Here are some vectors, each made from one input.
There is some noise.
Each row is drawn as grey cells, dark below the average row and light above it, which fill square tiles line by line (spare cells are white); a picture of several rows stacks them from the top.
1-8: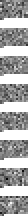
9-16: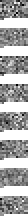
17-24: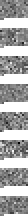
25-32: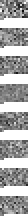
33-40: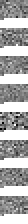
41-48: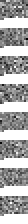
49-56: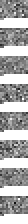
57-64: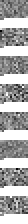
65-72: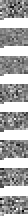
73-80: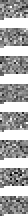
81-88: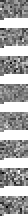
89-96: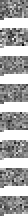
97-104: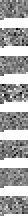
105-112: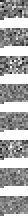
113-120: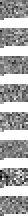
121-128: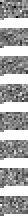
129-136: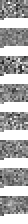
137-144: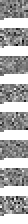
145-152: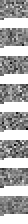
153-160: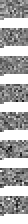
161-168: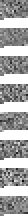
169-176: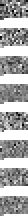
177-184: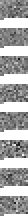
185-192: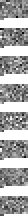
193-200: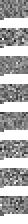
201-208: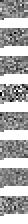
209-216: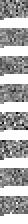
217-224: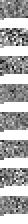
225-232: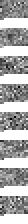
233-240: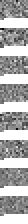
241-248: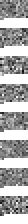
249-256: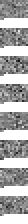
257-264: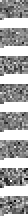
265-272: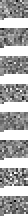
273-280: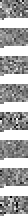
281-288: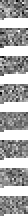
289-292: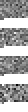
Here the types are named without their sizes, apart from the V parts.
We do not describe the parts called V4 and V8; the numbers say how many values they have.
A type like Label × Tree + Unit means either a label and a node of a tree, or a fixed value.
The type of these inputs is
(Bool × Bool × Bool × Bool + V8) × V4 + List(Circle).
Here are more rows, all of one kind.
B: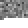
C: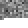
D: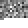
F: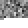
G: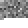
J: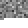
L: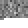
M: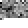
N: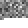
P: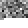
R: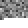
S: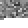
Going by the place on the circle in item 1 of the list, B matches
L, N and P.
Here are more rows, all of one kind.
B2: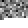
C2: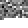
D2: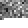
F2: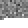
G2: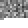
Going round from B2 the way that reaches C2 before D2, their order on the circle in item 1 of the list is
B2, C2, D2, F2, G2.
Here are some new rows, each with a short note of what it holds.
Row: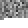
a list of two items
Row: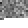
four true/false values and a value of V4
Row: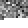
a value of V4 and a value of V8
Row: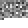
the empty list
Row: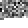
the empty list
